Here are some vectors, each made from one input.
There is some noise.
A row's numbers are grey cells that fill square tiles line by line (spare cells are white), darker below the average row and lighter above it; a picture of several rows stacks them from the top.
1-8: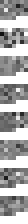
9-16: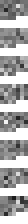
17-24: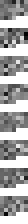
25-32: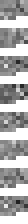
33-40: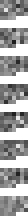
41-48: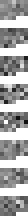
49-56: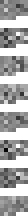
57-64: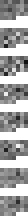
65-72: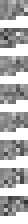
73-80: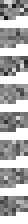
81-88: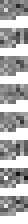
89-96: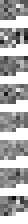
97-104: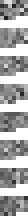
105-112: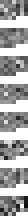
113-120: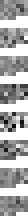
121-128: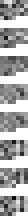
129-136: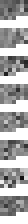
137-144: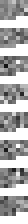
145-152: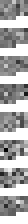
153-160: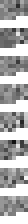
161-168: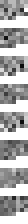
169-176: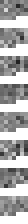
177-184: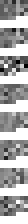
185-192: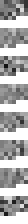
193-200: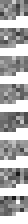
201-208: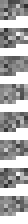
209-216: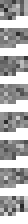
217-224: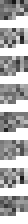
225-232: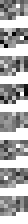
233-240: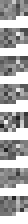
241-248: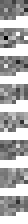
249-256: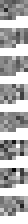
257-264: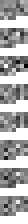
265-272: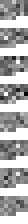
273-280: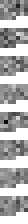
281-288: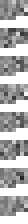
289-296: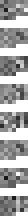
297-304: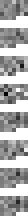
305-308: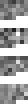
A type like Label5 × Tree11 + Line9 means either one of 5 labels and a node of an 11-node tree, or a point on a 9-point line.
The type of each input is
List2(Line5).
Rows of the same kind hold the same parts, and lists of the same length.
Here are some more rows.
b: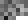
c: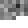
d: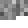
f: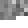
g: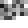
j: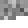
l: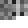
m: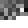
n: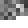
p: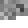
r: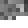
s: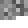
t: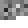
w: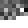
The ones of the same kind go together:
b, l, m, n, r, t, w
c, d, f, j, p, s
g

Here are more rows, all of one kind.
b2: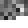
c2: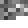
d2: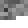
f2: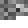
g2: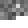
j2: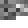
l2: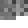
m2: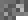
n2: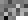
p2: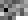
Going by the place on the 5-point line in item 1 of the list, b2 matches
c2, f2, j2 and n2.
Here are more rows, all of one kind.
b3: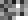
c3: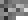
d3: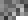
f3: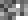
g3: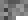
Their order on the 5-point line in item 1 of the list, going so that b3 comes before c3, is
b3, f3, g3, d3, c3.
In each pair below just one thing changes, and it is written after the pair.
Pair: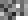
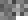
the place on the 5-point line in item 2 of the list
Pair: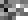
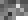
the place on the 5-point line in item 1 of the list
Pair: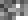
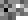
the place on the 5-point line in item 1 of the list
